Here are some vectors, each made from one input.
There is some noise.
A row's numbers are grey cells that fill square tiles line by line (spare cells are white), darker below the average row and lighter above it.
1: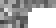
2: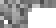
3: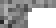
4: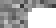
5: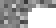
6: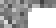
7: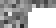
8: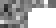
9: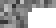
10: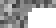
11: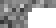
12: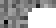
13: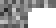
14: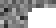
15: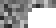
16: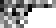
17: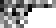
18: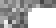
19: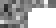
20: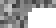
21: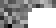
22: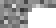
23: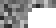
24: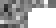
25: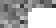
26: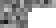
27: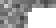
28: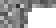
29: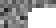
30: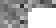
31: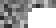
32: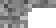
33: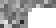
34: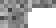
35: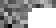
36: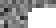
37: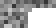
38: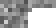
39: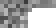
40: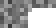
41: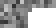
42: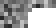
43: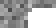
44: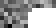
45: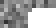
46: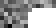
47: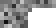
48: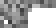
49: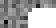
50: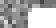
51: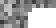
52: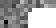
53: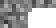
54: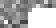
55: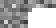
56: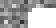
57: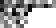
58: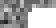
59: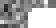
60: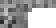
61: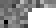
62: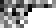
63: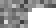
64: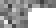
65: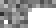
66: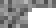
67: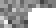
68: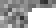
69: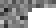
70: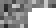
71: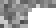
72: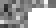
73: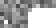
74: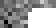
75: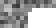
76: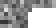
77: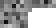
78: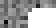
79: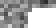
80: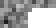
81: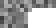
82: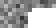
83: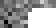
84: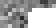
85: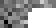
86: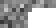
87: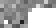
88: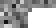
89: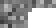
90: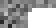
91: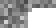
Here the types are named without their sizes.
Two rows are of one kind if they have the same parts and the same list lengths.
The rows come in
4 kinds.
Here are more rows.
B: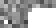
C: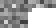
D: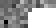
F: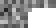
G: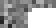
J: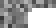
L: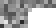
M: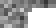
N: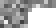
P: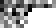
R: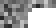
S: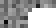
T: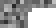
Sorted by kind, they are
B, C, G, N, T
D, F, R, S
J, L, M
P

